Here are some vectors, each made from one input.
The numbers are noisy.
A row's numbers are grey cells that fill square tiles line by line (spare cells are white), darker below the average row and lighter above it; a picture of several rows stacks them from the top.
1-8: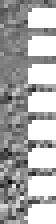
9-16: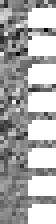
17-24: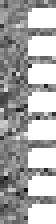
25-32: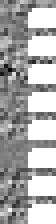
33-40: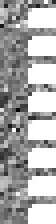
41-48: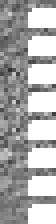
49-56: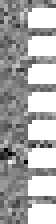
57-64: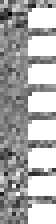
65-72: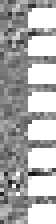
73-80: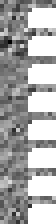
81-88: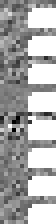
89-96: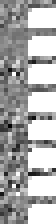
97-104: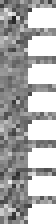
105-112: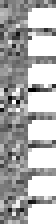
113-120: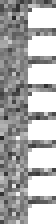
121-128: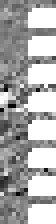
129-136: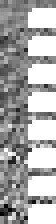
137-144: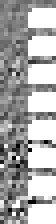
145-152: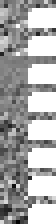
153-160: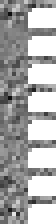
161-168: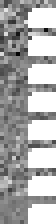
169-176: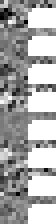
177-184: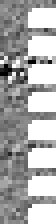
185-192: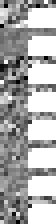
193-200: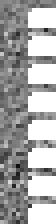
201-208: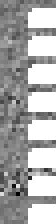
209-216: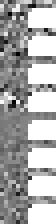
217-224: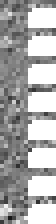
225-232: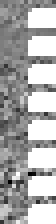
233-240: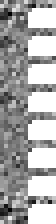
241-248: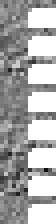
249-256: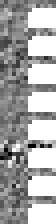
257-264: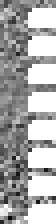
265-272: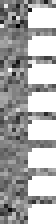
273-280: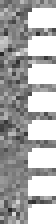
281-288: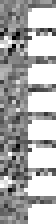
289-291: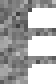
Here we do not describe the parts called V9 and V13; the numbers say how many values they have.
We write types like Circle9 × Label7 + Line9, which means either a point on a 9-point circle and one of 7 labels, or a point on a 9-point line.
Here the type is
Line5 × Line7 × V9 × V13 + Tree10 + Unit.
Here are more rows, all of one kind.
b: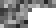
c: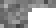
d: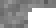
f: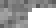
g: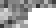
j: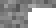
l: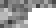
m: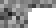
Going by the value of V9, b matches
c and g.
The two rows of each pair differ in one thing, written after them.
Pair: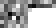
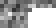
the place on the 7-point line
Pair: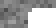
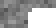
the value of V13
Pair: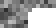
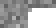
the value of V13
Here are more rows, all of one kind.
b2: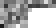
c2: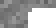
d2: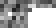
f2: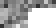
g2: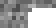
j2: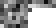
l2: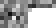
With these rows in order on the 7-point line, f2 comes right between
c2 and l2.
